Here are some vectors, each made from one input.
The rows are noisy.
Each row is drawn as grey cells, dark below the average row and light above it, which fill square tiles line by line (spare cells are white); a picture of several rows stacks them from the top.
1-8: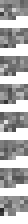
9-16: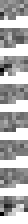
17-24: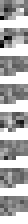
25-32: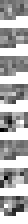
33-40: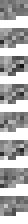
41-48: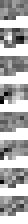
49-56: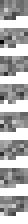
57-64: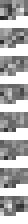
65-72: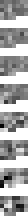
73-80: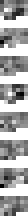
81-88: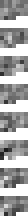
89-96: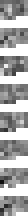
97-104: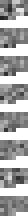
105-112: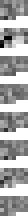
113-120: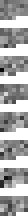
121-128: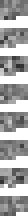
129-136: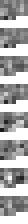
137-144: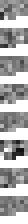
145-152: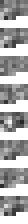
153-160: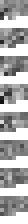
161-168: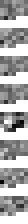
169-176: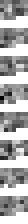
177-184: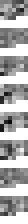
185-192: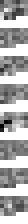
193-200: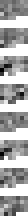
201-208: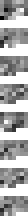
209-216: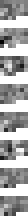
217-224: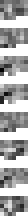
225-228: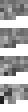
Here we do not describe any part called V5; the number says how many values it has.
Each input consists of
a true/false value, together with either a point on a 10-point line, or a value of V5.
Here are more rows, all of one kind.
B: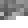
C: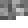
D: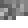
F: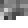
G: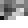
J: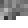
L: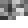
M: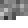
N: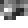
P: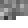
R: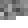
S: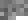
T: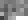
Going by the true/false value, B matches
G, R, S and T.
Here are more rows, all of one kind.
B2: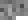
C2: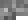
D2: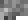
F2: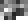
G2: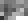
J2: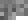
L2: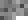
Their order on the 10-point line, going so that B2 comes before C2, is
G2, F2, J2, D2, L2, B2, C2.
